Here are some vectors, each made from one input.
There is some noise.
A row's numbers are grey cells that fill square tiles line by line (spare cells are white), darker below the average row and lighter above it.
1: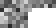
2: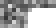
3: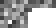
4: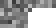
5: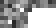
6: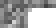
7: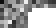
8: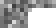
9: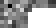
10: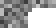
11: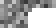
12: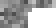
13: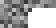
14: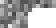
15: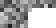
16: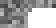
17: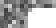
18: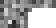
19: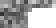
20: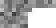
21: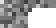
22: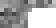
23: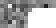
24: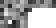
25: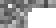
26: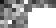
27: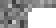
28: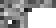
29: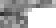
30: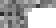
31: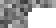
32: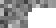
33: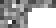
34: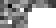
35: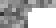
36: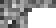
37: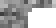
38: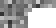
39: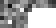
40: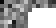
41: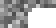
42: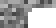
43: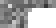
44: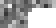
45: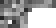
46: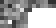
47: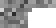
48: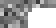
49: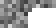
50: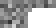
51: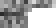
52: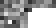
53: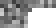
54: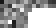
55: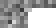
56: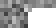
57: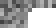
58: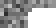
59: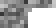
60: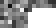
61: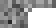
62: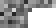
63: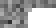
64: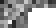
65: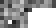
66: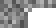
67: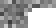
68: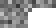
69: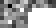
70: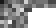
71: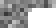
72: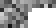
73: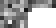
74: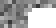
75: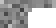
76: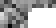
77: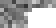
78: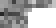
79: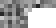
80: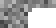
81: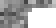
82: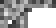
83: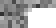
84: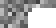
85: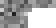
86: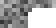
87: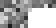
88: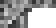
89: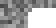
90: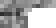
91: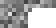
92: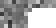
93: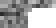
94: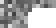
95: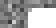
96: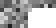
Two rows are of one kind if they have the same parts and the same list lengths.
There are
4 kinds of row.
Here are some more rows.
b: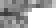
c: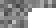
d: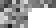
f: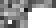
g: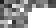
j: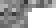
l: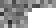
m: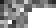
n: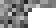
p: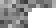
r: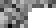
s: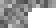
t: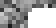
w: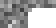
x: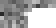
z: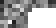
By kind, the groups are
b, j, l, x
c, n, p, s, w
d, r, t
f, g, m, z

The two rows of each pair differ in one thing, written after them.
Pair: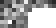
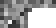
the true/false value
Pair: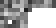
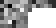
the true/false value
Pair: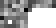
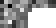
the true/false value
